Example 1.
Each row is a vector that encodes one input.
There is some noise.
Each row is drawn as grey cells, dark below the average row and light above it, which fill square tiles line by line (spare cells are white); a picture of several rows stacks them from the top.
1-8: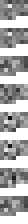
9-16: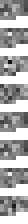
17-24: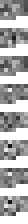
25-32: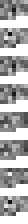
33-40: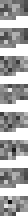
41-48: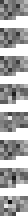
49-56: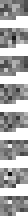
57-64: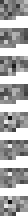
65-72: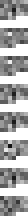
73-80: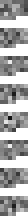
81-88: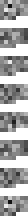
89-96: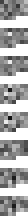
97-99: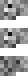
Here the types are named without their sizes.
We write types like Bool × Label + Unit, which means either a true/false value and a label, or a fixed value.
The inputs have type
Label.
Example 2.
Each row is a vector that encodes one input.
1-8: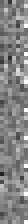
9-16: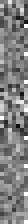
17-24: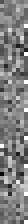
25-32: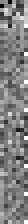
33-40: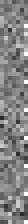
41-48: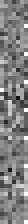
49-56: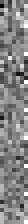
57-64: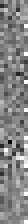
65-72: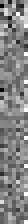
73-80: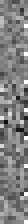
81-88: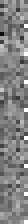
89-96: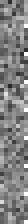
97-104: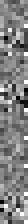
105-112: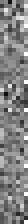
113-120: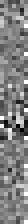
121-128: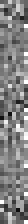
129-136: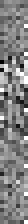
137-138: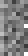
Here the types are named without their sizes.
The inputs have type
Line.
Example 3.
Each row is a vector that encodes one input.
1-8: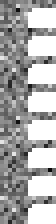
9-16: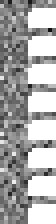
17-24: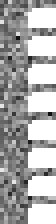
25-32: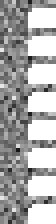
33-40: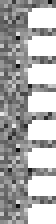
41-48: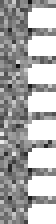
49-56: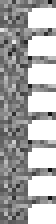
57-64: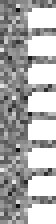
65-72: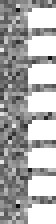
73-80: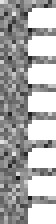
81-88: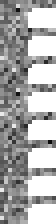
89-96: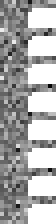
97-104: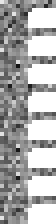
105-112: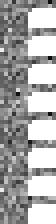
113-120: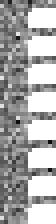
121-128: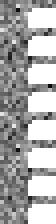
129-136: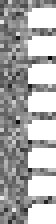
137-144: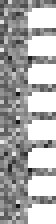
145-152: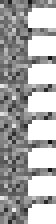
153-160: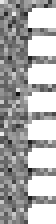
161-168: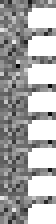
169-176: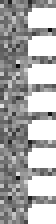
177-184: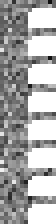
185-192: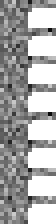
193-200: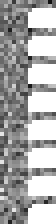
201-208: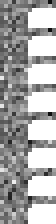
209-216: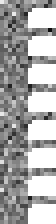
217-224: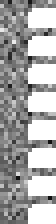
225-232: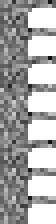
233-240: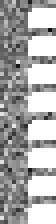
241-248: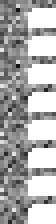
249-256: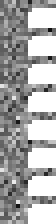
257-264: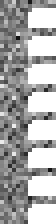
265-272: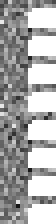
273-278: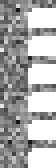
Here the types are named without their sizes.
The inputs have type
Circle.
